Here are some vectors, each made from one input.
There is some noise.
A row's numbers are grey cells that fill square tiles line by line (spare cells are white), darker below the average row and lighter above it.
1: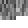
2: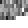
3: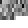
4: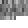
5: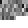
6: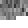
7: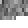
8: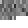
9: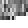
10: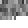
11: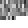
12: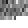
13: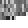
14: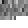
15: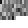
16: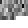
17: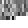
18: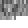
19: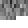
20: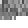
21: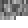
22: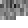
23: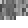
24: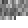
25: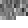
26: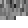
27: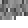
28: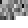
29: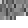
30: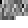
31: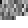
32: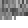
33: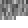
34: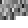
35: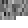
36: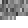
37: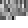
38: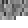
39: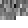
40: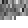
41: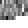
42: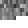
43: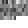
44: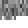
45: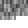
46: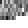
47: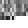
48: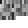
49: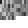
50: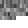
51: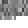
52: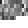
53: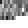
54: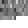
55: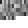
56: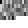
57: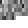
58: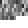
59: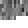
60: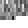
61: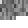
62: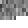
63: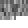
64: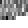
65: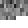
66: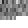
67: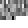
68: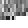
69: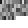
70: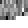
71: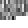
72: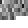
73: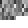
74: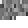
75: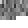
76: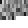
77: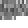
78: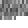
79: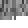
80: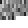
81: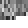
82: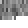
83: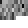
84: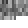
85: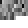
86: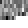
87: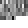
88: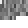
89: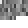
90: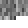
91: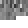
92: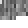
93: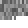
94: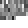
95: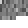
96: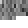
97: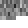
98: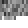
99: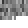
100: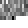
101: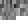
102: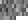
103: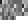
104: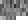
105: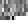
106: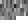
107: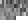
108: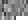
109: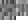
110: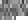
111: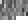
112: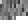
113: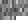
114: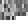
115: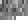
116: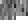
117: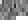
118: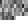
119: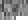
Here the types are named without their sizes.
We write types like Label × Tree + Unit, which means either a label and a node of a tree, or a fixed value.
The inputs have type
Bool × Line + Circle.
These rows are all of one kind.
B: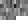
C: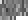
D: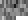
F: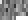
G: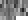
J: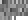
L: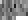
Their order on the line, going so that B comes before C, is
B, D, G, J, L, F, C.
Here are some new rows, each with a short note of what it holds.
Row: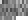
a point on a line and a true/false value
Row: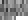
a point on a line and a true/false value
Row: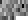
a point on a circle
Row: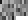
a point on a circle
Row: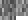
a point on a line and a true/false value
